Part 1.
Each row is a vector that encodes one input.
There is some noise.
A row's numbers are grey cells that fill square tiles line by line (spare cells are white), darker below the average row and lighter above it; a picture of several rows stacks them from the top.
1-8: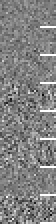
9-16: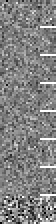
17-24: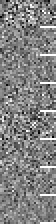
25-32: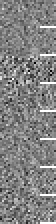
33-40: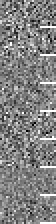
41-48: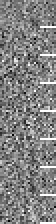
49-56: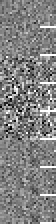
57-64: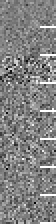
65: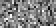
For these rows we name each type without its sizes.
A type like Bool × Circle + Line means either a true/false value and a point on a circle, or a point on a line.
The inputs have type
Line × Line + Tree + Unit.
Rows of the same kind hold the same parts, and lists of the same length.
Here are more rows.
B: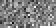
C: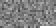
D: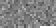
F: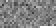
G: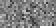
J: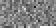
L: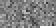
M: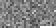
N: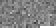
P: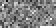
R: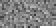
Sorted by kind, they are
B, C, M, P, R
D, F, J
G, L, N

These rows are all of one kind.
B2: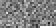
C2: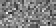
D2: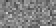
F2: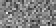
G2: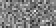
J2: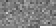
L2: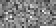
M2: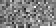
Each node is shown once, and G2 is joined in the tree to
M2.
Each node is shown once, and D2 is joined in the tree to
F2.
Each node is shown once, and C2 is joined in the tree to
B2, J2 and L2.
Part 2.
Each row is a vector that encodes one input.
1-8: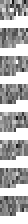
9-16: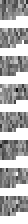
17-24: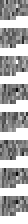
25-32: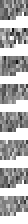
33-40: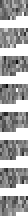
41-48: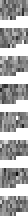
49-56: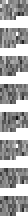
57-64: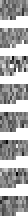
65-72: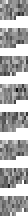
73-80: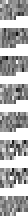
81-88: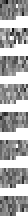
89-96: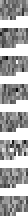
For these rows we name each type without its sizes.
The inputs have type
List(Circle).
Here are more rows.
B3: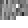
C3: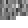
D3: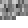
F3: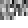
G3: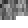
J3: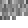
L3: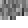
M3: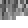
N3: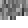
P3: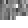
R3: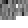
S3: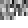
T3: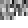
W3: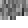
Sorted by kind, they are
B3, C3, D3, J3, P3
F3, S3, T3
G3, L3, M3, N3, R3, W3

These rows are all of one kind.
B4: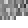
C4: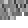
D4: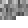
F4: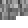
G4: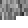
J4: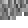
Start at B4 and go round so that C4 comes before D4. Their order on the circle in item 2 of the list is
B4, C4, J4, F4, D4, G4.
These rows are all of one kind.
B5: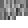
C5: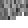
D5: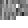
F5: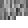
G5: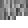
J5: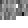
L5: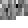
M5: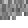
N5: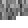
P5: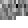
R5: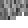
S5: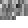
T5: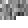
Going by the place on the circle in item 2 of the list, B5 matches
D5, F5 and G5.
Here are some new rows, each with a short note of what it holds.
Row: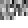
the empty list
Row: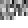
the empty list
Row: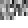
the empty list
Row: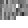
a list of two items
